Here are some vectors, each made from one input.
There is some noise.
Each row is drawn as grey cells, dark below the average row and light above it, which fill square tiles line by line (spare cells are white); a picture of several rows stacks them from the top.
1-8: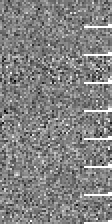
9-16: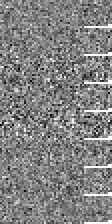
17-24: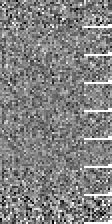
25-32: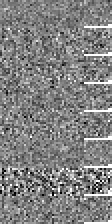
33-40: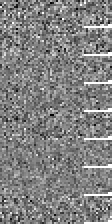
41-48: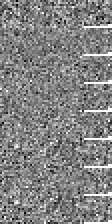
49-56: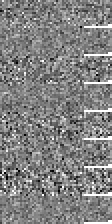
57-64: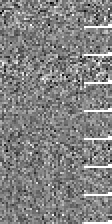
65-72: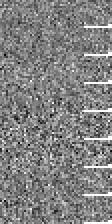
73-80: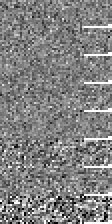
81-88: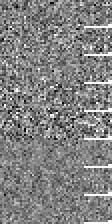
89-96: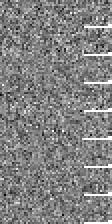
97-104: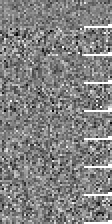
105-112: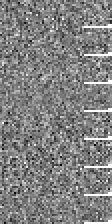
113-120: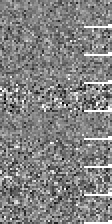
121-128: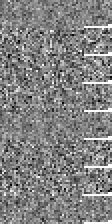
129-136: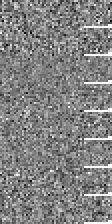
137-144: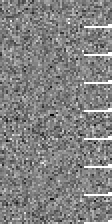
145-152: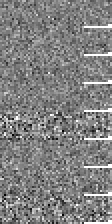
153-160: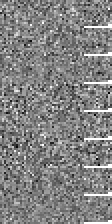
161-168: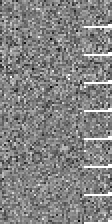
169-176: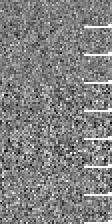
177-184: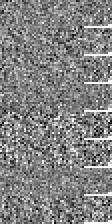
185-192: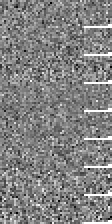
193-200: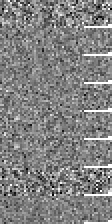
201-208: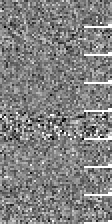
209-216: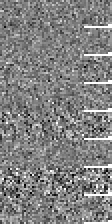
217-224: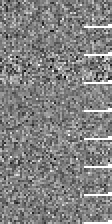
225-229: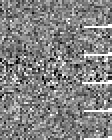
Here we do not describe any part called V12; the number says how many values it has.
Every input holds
either a point on a 6-point line and a true/false value, or a point on a 9-point line, or a value of V12.
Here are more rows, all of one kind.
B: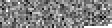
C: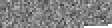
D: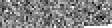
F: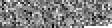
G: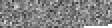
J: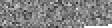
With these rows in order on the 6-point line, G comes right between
C and J.
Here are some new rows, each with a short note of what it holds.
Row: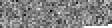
a point on a 6-point line and a true/false value
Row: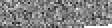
a point on a 6-point line and a true/false value
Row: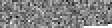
a point on a 6-point line and a true/false value
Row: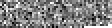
a point on a 6-point line and a true/false value
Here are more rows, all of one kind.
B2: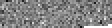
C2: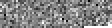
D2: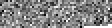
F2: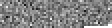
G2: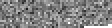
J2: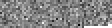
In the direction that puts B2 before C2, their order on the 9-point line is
B2, D2, C2, J2, F2, G2.
